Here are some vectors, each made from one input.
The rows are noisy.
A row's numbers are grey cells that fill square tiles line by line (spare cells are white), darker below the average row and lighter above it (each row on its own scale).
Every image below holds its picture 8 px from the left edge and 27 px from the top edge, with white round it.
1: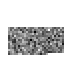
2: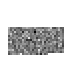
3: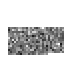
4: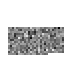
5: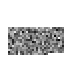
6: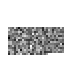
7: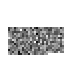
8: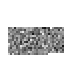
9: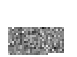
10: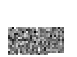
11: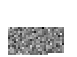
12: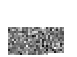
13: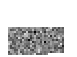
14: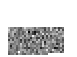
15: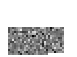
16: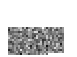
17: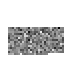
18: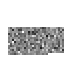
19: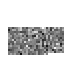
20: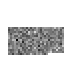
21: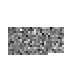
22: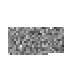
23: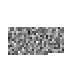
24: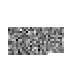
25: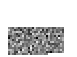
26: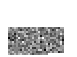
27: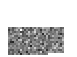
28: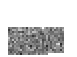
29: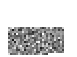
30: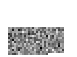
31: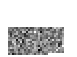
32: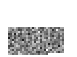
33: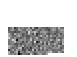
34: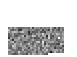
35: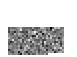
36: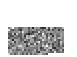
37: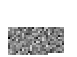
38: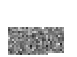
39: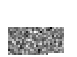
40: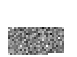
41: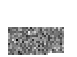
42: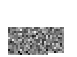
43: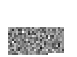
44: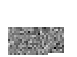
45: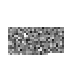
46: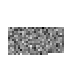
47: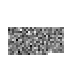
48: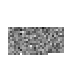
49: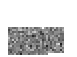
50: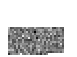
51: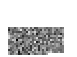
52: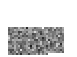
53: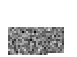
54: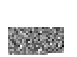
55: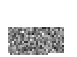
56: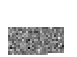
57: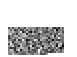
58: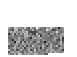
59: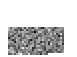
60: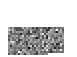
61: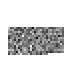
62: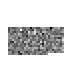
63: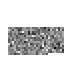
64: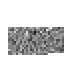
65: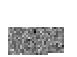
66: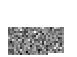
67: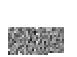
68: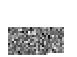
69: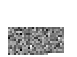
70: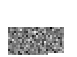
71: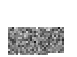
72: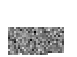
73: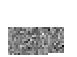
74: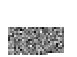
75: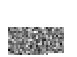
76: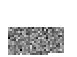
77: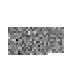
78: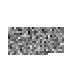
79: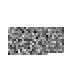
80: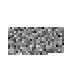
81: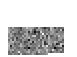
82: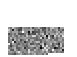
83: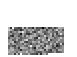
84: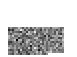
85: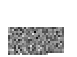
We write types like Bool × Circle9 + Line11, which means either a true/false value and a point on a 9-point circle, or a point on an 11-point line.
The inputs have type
Line6 + Line9 × Tree8.
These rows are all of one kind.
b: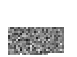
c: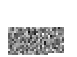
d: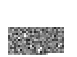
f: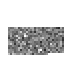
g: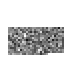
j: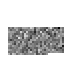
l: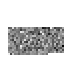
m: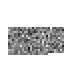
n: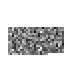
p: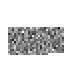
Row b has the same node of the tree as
c, d and g.
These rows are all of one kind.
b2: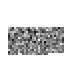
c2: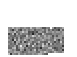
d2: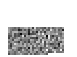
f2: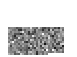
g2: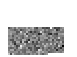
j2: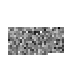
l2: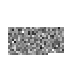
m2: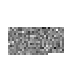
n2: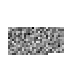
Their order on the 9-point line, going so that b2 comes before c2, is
d2, b2, f2, j2, l2, g2, m2, c2, n2.
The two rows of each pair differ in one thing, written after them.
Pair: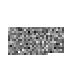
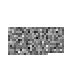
the place on the 9-point line
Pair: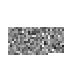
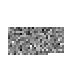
the node of the tree
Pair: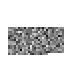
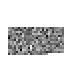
the place on the 9-point line
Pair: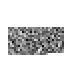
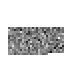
the place on the 9-point line
